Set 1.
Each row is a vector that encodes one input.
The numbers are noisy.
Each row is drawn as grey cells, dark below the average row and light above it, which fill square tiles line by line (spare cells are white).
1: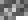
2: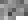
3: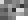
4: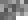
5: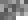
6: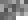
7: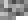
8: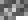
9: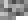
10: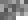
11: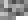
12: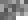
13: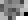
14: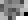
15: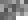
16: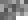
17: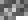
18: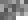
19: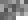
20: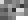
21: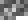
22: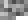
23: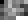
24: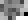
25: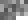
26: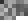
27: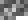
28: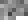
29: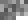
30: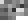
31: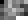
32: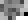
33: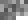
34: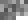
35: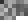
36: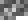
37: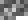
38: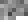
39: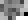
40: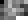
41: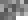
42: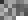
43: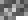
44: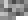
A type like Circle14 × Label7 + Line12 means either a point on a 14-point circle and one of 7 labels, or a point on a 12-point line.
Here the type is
Tree8.
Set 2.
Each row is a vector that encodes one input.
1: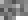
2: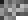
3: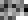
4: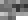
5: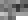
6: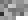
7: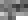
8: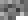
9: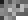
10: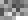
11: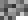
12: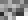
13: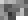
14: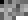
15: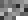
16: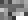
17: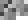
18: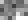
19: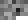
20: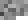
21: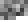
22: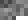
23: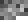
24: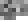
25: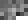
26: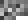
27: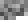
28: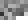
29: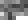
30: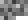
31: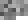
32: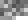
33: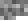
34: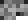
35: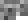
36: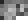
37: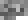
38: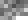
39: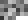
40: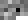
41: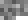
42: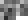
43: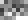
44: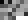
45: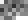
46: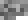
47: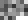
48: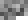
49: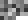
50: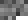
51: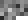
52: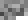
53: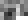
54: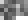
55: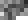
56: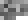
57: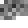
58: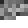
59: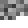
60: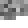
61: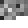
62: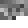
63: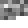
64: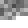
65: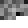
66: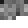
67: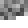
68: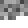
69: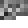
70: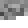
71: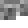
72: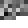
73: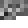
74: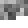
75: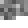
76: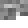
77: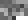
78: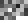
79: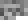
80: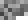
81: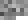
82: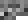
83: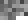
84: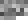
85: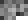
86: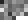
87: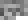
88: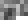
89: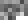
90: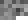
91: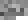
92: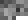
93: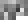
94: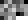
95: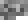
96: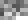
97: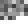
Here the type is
Tree13.
